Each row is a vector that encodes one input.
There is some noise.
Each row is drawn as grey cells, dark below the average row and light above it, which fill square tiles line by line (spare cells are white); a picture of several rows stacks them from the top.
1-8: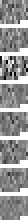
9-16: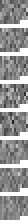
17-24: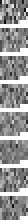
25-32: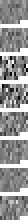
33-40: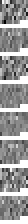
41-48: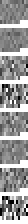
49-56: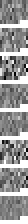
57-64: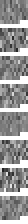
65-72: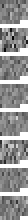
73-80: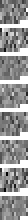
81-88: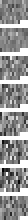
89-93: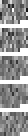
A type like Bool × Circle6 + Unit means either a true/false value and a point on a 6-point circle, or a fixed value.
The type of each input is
(Bool × Line5 + Line4 × Line4) × Line4.
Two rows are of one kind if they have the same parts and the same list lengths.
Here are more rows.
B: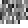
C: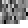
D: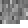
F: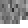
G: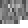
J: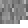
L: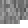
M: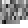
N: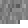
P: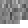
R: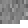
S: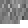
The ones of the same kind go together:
B, D, J, L, M, N, R
C, F, G, P, S

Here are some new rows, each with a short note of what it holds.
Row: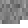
a point on a 4-point line, a point on a 5-point line and a true/false value
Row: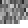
a point on a 4-point line, a point on a 5-point line and a true/false value
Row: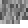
a point on each of three 4-point lines
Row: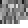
a point on a 4-point line, a point on a 5-point line and a true/false value
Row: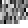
a point on a 4-point line, a point on a 5-point line and a true/false value
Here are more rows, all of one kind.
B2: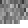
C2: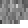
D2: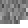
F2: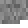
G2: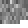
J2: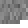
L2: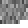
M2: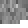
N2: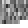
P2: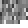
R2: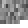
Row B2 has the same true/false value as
M2 and P2.
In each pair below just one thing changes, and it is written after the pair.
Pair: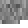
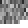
the place on the 4-point line
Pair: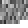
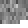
the place on the 4-point line
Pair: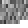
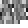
the true/false value
